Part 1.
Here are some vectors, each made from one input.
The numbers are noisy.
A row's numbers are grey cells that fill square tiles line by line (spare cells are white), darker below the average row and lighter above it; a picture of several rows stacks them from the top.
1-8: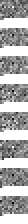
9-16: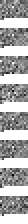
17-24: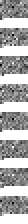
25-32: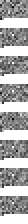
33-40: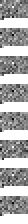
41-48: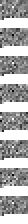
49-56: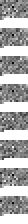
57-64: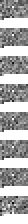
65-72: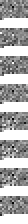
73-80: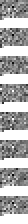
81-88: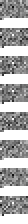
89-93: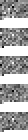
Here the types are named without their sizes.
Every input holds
a true/false value, together with either a fixed value, or a point on each of two lines.
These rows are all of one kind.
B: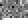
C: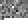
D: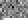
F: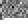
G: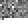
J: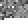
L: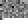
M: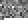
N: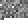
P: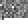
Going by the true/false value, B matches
D, F and L.
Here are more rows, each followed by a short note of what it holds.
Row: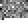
a true/false value
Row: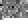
a point on each of two lines and a true/false value
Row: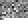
a true/false value
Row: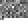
a point on each of two lines and a true/false value
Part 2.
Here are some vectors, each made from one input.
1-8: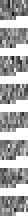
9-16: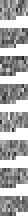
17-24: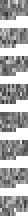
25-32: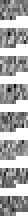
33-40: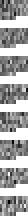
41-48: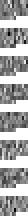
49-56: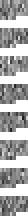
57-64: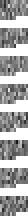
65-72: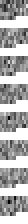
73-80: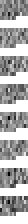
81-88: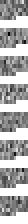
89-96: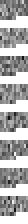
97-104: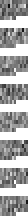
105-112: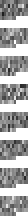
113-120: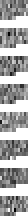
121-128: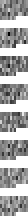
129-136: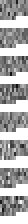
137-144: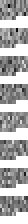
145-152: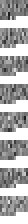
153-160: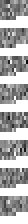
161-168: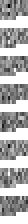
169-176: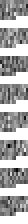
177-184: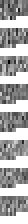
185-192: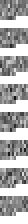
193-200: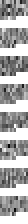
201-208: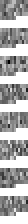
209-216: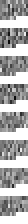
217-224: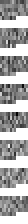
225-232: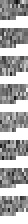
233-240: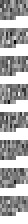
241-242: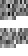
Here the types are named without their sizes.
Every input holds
a node of a tree and four true/false values.
